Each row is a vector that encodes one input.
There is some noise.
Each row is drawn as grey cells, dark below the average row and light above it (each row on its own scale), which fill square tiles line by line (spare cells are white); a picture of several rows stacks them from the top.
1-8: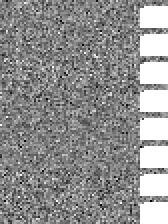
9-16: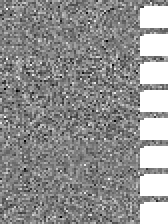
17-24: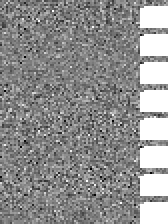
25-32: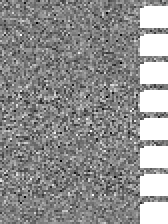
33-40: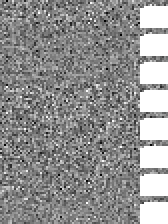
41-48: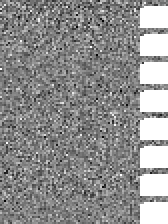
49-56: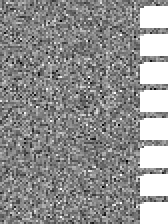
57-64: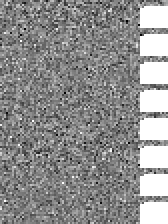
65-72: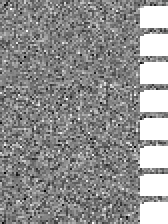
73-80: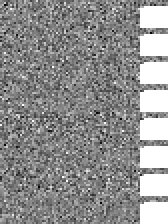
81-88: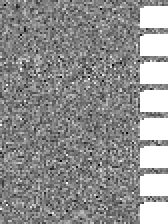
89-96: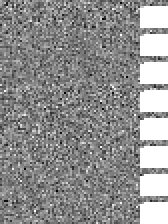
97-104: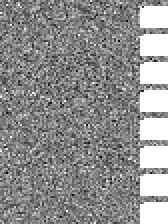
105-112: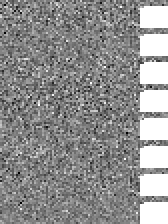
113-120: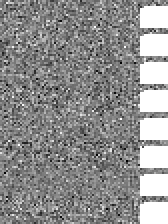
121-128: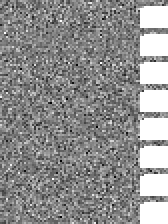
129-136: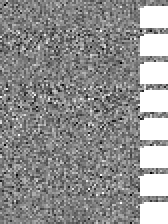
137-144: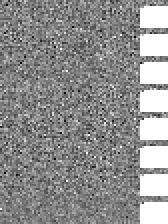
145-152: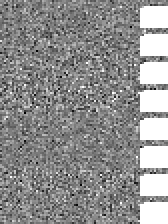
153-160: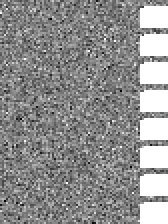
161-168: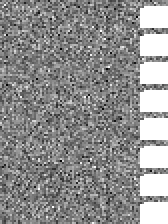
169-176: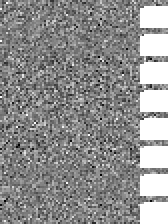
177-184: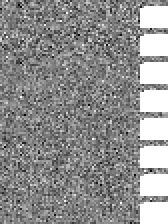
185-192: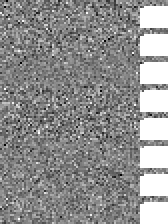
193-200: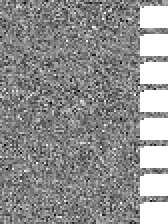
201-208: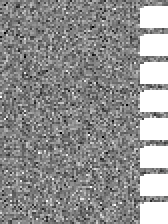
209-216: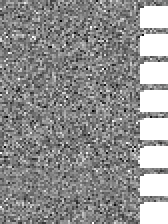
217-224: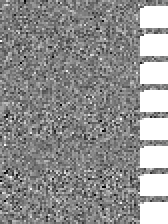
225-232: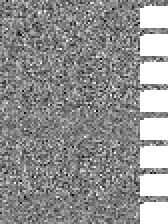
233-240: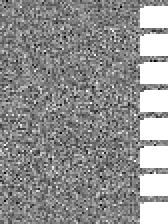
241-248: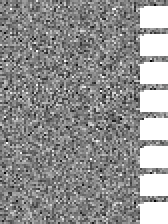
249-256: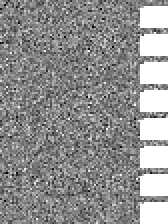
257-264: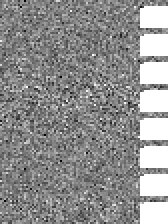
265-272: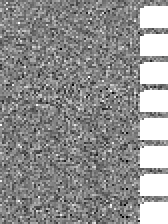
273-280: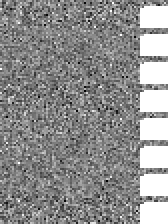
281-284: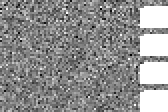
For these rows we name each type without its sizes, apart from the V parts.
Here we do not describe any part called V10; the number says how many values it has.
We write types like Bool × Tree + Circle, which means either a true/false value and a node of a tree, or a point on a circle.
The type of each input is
Bool × Label × (Line + V10).
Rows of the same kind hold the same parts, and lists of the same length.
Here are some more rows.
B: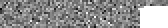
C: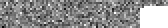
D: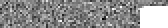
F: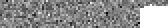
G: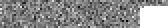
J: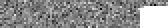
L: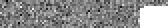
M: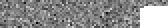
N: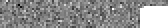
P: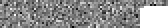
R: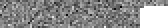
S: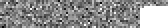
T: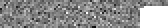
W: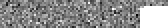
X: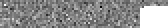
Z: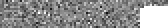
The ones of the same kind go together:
B, D, J, N, P, T, W
C, F, G, L, M, R, S, X, Z

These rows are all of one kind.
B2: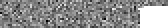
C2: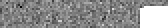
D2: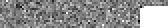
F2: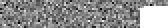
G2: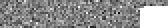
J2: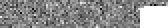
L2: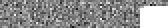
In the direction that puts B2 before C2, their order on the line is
D2, F2, B2, C2, G2, L2, J2.
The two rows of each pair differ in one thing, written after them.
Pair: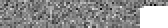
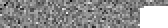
the place on the line
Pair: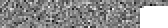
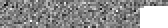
the true/false value
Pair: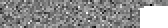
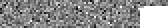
the place on the line
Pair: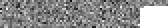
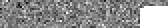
the true/false value
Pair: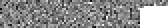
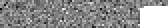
the place on the line
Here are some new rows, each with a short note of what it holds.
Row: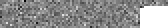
a label, a true/false value and a value of V10
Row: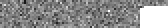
a label, a true/false value and a value of V10
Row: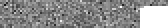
a label, a point on a line and a true/false value
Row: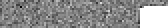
a label, a point on a line and a true/false value
